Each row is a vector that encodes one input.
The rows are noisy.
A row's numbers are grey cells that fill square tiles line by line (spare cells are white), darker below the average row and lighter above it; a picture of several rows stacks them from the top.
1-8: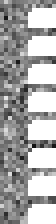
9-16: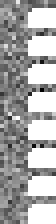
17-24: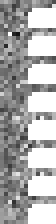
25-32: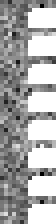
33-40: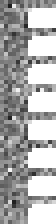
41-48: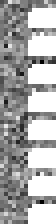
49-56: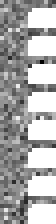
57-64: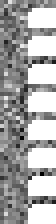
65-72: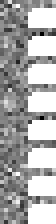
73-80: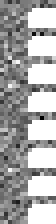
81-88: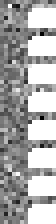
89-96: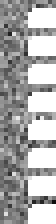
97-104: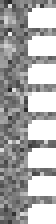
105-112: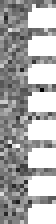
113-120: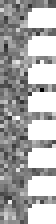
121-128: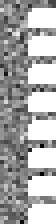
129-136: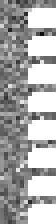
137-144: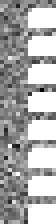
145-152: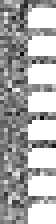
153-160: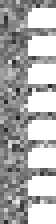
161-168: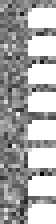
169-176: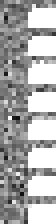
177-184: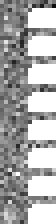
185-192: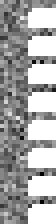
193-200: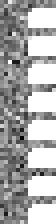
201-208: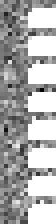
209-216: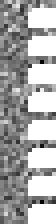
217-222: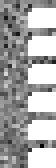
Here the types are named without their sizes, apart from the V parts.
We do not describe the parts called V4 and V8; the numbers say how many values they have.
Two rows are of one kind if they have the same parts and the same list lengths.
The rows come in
3 kinds.
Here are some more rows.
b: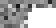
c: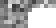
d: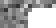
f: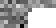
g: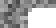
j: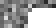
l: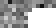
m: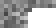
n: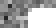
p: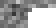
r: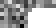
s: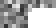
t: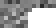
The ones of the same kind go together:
b, c, d, g, m, n, p
f, r, s
j, l, t

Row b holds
a label and a value of V8.
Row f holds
a true/false value and a value of V4.
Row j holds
a point on a line and a value of V8.
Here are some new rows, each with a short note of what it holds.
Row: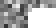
a true/false value and a value of V4
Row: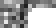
a true/false value and a value of V4
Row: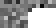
a point on a line and a value of V8
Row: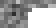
a label and a value of V8
